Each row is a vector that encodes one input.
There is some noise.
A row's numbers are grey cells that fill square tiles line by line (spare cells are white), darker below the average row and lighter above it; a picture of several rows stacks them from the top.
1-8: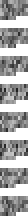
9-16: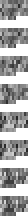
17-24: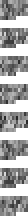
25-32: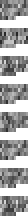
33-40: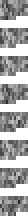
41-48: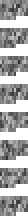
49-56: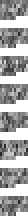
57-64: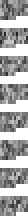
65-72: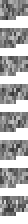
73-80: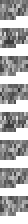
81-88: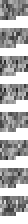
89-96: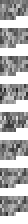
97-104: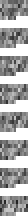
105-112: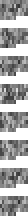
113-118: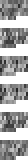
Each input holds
three true/false values.
